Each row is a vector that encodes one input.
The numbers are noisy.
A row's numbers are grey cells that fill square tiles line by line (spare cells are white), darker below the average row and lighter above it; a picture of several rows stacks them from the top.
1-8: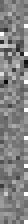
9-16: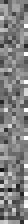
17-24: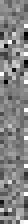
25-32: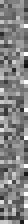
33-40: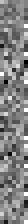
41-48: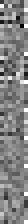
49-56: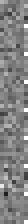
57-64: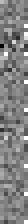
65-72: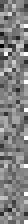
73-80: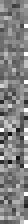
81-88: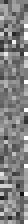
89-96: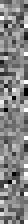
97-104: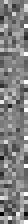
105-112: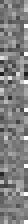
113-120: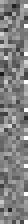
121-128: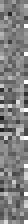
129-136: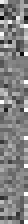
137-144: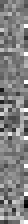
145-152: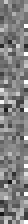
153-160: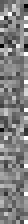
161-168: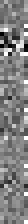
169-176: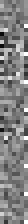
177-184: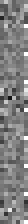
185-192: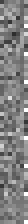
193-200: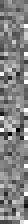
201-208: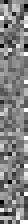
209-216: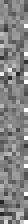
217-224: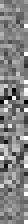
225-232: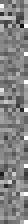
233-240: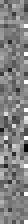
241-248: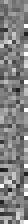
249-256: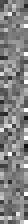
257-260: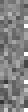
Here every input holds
a true/false value, together with a list of up to two points on a 16-point line.
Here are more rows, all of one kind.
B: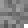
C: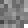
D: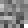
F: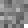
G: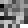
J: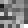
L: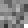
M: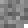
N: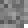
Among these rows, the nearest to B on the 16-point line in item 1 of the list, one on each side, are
G and N.
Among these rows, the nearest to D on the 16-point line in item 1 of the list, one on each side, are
F and L.
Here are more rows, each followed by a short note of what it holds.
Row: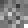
a true/false value, together with the empty list
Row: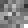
a true/false value, together with a list of one item
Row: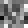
a true/false value, together with a list of two items
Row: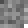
a true/false value, together with a list of one item
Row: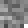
a true/false value, together with the empty list
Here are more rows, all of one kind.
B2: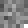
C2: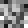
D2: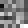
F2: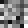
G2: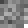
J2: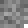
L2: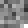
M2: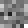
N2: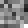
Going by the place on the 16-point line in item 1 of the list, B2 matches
C2, G2 and M2.
